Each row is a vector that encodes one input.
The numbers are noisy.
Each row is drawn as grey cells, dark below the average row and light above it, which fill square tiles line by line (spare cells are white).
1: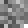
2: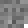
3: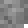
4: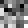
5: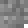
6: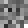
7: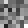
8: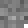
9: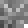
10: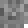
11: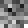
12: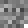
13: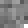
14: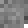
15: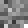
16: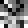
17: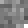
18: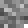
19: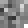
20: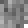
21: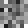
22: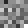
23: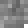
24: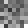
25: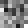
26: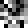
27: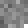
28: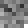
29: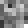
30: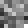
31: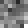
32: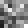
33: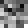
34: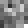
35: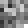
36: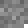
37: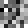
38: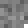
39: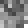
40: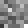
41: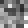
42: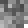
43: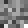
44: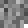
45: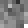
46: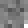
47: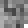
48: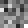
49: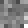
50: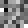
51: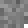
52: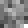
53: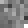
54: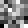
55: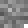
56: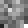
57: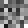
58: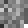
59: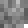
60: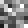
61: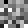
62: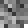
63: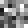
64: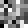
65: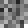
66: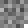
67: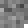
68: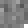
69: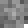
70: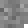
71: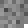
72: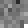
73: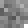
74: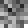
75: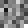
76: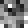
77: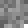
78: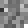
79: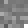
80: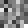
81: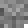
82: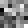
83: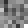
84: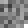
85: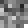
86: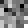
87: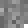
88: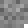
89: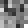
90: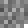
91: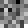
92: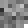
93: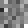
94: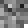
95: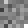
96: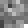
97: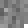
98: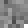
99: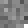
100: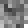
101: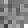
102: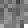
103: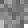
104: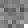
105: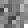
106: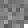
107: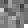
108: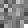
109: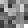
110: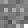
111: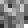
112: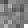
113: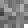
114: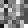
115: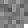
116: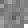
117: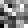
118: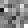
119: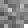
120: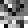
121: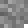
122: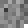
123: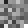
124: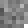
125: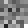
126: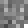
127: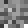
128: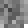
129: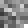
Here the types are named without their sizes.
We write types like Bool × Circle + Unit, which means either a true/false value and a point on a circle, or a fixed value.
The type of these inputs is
(Bool × Bool × Bool + Line) × Label.
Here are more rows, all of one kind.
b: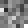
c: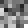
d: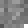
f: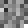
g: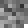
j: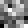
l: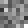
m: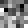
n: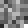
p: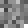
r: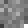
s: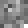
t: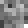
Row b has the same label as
c, d, m and r.
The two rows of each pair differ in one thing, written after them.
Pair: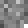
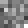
one of the three true/false values
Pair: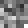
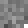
one of the three true/false values
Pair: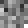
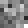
one of the three true/false values
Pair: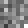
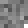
the label
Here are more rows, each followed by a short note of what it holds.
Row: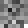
a label and three true/false values
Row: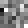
a label and a point on a line
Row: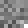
a label and a point on a line
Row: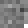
a label and a point on a line
